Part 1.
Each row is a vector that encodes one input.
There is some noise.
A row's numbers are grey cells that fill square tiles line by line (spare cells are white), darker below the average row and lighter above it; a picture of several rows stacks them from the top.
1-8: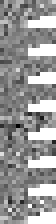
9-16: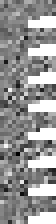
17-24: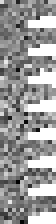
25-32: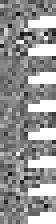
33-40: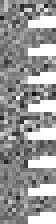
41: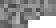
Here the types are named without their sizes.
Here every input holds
either a point on a circle, or three true/false values.
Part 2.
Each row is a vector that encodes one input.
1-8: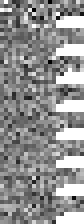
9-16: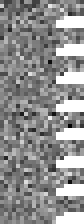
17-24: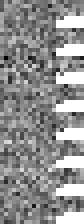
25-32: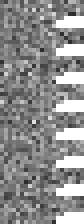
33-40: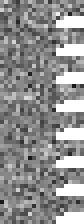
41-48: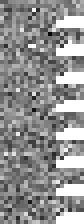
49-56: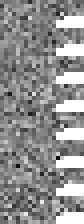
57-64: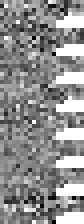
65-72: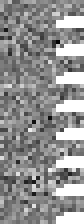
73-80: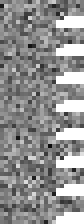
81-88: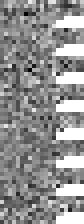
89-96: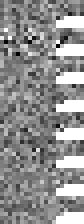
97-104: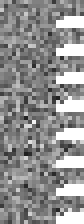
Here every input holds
a point on a 9-point circle and a true/false value.
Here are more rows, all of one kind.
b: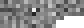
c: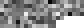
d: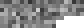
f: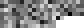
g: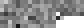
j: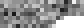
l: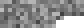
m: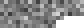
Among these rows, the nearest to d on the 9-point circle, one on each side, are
b and m.
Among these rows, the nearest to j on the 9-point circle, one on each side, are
f and g.
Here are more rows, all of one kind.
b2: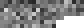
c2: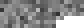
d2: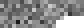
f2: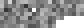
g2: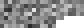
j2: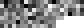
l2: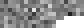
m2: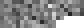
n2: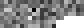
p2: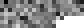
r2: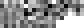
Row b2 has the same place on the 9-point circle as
c2, d2, j2 and n2.
